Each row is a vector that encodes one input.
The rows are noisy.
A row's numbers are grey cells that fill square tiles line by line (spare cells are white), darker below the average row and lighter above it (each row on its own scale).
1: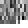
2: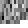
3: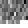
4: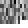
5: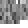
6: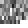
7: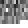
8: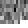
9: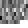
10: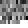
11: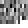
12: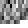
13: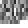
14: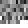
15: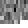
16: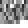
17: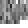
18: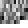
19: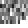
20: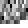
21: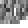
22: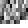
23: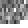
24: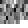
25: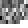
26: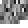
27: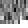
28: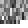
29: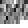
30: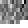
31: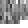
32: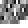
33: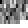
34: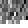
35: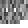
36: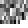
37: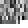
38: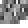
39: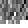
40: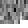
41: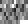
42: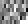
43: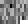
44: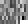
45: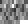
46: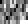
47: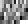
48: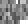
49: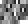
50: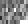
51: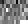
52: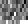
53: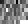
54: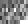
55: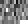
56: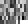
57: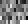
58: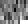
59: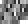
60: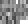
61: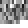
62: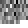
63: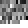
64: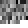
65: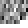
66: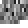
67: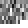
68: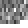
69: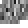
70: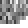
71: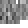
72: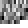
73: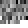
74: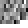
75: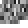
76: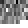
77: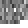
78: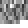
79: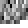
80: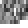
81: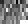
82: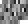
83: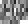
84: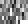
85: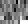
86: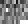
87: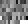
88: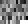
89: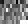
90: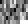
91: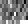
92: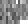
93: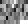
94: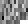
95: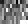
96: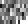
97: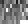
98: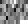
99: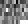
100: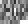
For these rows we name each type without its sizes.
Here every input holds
a label, together with either a point on a line, or three true/false values.
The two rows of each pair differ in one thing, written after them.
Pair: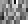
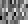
the label
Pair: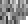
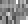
one of the three true/false values
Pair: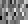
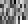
the label
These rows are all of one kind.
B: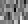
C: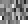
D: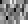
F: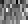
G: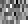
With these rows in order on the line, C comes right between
B and G.
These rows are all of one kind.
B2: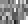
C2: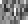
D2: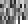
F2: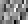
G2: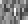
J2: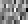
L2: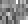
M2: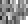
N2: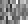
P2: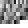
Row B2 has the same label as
L2, M2 and N2.
